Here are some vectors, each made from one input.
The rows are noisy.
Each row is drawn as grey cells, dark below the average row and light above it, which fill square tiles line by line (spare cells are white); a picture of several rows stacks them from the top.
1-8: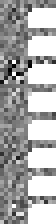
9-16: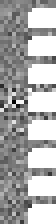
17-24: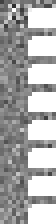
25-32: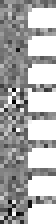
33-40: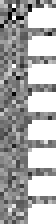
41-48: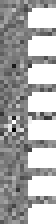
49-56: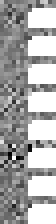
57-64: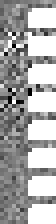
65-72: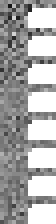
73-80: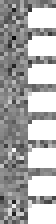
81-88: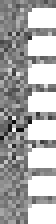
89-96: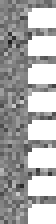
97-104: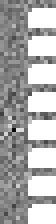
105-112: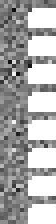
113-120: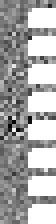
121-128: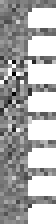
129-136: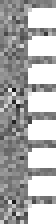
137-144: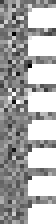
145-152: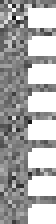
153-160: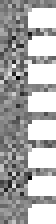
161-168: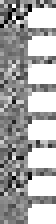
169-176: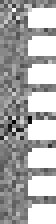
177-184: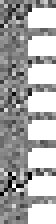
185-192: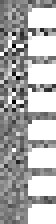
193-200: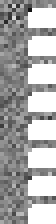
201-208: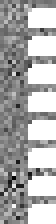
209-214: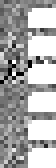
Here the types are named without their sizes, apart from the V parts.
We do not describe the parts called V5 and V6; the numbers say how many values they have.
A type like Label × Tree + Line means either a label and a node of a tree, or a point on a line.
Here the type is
(Circle + Unit) × (Label × V6 + V5).
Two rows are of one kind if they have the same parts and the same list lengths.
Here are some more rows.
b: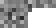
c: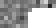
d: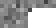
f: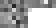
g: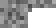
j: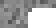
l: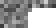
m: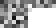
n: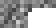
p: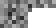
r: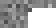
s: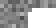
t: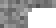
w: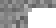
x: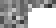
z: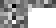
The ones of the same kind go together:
b, g, p, s, t, w
c, f
d, j, n
l, m, r, x, z

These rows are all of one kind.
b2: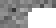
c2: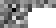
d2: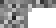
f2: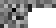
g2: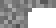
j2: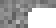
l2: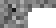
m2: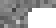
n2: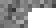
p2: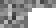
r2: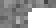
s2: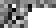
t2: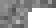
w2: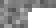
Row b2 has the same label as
c2, l2 and n2.
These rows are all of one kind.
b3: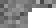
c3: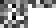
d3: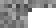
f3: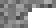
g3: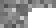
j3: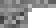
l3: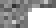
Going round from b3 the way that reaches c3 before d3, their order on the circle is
b3, j3, c3, d3, g3, l3, f3.
